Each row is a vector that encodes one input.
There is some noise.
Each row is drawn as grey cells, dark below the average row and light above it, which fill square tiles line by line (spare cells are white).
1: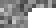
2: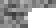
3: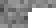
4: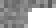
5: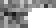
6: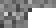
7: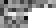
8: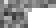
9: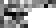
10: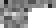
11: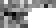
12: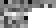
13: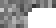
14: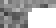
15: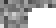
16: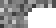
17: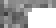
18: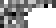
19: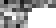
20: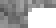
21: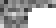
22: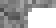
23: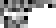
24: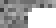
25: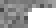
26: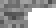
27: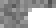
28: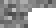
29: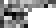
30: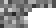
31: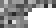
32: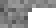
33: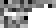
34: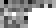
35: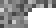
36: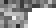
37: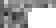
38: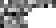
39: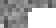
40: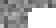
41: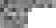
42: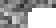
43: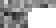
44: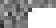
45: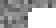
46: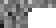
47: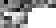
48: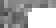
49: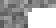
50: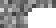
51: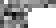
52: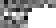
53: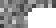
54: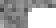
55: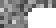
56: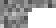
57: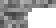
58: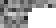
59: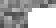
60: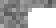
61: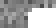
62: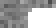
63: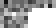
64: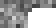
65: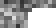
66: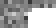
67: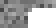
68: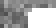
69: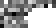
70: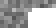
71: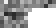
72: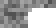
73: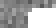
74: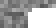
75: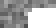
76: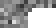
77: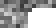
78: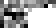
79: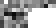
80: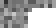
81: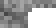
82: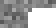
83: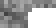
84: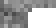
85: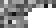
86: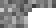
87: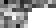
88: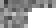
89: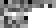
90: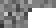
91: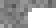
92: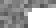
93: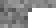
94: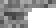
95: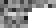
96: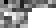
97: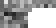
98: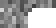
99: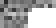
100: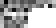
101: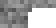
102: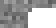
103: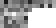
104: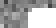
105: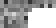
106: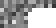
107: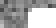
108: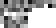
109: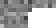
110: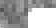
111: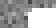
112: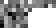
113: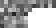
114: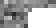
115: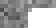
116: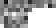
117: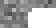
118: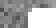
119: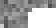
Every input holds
either a point on a 7-point line, or a list of up to two points on a 6-point circle.
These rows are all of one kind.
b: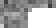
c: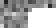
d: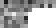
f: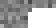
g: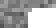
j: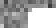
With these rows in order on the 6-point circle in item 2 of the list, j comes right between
b and f.
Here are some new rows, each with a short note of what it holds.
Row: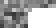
a list of two items
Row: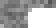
a list of two items
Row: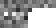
the empty list
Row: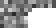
a point on a 7-point line
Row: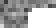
a list of one item
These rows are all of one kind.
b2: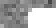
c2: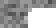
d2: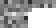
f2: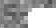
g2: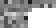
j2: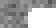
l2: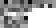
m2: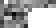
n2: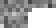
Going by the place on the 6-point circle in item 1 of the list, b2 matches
c2, f2 and j2.
